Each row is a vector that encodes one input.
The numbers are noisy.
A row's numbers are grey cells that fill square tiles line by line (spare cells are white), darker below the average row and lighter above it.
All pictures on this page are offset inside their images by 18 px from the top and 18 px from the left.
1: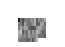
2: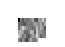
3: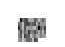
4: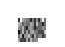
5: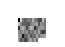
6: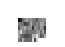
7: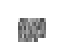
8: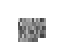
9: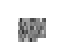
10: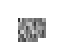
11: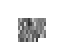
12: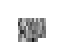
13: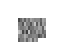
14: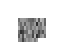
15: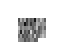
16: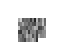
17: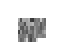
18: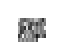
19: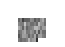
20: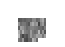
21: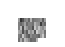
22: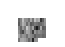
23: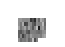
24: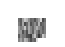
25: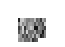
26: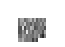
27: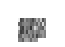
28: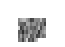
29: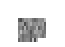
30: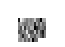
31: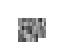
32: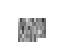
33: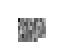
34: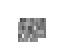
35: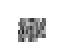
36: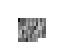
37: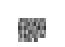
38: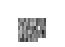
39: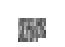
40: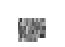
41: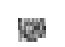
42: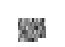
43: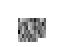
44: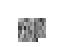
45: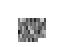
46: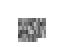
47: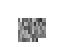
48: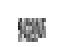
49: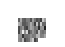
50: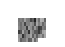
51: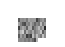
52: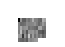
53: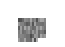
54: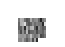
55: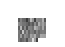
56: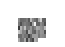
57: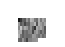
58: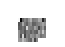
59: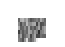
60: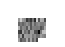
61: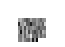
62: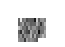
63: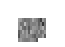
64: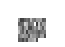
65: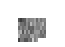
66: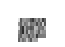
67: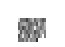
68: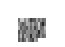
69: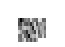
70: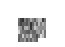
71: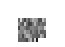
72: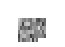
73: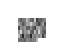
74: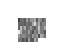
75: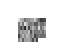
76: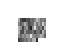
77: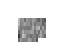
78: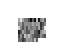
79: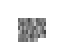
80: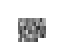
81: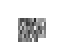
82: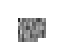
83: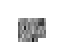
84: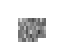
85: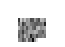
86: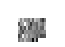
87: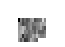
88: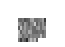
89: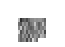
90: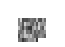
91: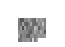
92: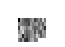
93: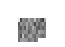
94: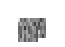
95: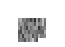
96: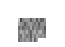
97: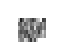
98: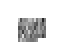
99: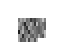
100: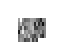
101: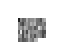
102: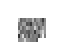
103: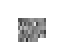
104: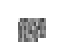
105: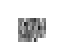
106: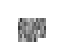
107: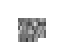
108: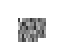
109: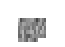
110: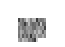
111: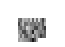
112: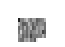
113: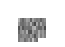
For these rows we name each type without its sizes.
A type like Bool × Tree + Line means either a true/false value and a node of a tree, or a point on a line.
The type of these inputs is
(Circle × Label + Unit) × Tree.
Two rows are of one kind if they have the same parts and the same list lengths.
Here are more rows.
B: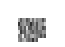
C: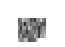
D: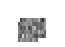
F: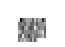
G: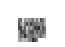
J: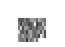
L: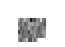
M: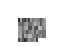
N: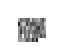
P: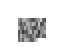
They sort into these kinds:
B, C, G, J, M, N, P
D, F, L

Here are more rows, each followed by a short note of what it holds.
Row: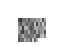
a point on a circle, a label and a node of a tree
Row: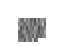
a node of a tree
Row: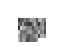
a point on a circle, a label and a node of a tree
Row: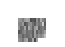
a node of a tree
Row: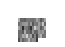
a node of a tree
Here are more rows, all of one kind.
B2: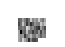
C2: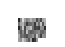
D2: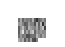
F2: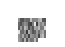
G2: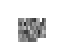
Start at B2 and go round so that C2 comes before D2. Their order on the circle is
B2, C2, D2, F2, G2.
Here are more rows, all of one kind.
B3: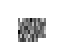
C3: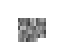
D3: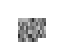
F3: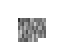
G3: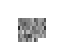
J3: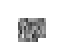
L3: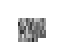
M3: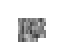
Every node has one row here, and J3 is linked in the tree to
G3 and L3.
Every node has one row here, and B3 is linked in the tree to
D3.
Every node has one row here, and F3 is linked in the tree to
C3 and M3.
